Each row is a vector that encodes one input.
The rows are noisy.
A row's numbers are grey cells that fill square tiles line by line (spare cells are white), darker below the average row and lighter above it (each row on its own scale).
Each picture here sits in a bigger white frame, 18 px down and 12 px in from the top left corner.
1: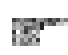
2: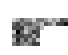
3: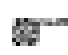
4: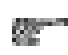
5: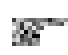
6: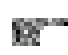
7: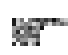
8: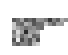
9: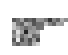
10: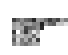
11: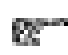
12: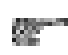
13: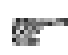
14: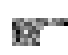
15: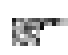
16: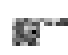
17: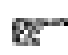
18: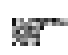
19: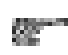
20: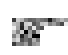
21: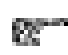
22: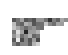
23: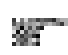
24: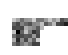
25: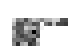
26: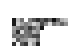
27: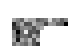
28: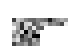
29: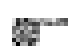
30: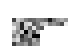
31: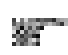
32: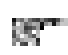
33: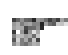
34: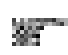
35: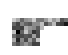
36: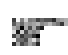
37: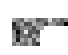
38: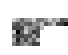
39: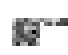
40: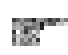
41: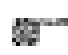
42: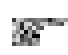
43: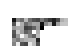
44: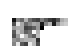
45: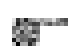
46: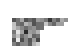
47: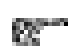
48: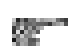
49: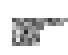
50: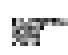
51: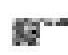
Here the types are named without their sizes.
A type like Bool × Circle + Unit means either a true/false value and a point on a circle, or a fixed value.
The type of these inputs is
Bool × Circle.
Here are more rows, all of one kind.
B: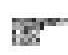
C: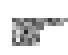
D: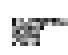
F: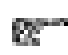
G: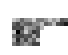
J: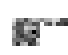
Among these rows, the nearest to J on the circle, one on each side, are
C and G.
